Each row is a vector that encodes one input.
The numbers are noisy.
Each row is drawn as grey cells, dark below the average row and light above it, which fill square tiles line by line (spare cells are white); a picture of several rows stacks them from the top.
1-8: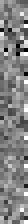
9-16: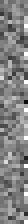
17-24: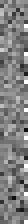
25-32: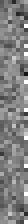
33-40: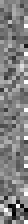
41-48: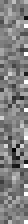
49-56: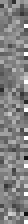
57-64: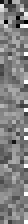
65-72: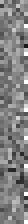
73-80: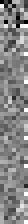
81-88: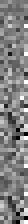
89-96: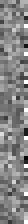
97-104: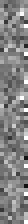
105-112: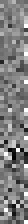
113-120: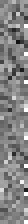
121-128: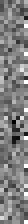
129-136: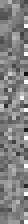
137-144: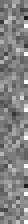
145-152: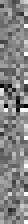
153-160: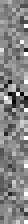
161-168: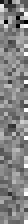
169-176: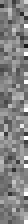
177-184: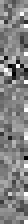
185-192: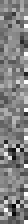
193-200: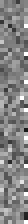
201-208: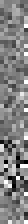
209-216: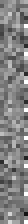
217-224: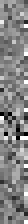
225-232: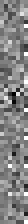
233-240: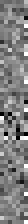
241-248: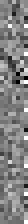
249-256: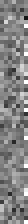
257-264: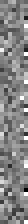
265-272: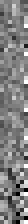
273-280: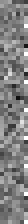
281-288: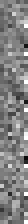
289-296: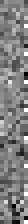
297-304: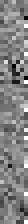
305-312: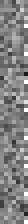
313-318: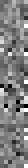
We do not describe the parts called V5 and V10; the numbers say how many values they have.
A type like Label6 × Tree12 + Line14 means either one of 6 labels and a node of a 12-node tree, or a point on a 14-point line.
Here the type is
(Bool × Bool × Bool + V5) × (Line8 + V10) + Line6.
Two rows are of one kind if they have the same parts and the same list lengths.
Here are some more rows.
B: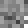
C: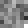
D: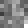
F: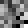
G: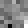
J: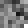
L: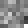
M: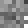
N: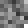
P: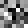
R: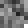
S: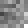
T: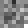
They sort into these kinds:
B, M, S, T
C, J, N, R
D, G
F, P
L

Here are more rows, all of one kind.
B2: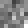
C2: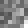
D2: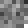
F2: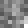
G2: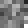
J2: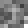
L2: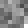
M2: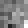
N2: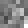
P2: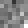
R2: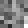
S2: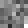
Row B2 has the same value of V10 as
C2, M2 and P2.
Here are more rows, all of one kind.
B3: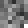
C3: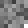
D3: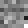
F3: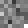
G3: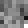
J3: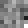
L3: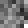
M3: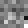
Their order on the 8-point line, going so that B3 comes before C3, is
J3, G3, D3, M3, L3, B3, C3, F3.
